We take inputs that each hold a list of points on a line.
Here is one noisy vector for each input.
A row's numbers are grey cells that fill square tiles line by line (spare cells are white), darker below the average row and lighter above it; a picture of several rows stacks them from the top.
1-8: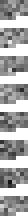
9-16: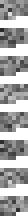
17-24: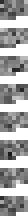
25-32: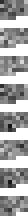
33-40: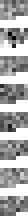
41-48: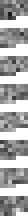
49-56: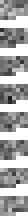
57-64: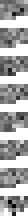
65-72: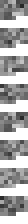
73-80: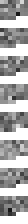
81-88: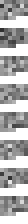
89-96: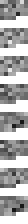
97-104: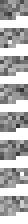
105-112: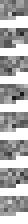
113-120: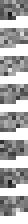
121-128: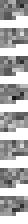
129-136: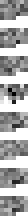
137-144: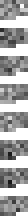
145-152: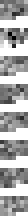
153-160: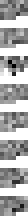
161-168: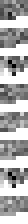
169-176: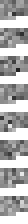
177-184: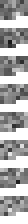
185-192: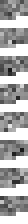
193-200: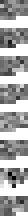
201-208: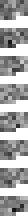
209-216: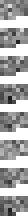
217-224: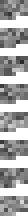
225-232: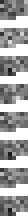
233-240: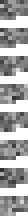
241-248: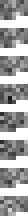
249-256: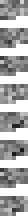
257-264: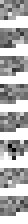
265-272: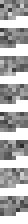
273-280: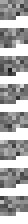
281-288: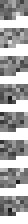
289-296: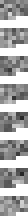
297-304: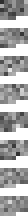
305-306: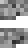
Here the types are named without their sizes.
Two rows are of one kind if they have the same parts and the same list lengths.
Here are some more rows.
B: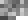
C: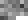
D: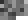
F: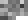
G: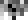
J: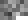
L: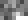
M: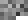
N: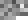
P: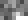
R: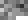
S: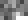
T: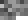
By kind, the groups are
B, C, F, M, N, R
D, J, L, P, S, T
G

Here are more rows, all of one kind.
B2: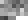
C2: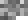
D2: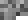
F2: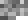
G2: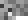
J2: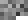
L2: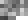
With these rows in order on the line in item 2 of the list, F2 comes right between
C2 and L2.
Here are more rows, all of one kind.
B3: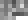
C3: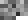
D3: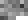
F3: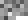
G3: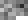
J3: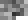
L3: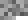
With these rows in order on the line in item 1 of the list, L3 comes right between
B3 and F3.
